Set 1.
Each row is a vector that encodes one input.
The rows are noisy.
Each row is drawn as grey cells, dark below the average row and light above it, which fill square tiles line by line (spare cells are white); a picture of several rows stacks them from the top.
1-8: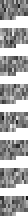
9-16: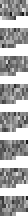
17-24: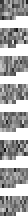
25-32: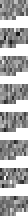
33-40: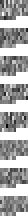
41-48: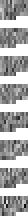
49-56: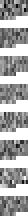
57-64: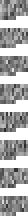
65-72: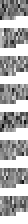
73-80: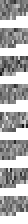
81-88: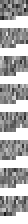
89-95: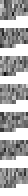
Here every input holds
either a point on a 5-point line, or a point on a 6-point line, or three true/false values.
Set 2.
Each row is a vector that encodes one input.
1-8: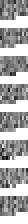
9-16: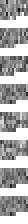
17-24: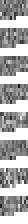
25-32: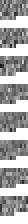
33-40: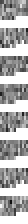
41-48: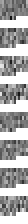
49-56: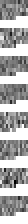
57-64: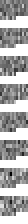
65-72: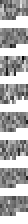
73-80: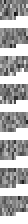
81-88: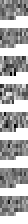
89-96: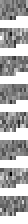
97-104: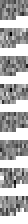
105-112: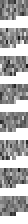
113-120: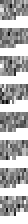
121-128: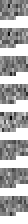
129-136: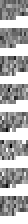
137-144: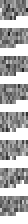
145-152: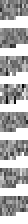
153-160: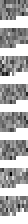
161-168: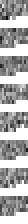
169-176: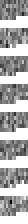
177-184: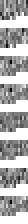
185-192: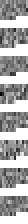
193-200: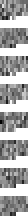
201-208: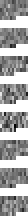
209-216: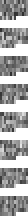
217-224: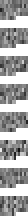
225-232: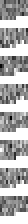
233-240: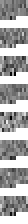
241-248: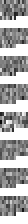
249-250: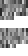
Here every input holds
either a point on a 4-point line, or a point on a 7-point line, or a node of a 20-node tree.
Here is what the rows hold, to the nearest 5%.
About 15% of them hold a point on a 4-point line. About 20% of them hold a point on a 7-point line. The rest hold a node of a 20-node tree.
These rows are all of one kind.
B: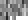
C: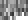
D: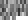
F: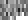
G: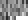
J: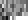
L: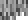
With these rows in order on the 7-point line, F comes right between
C and D.
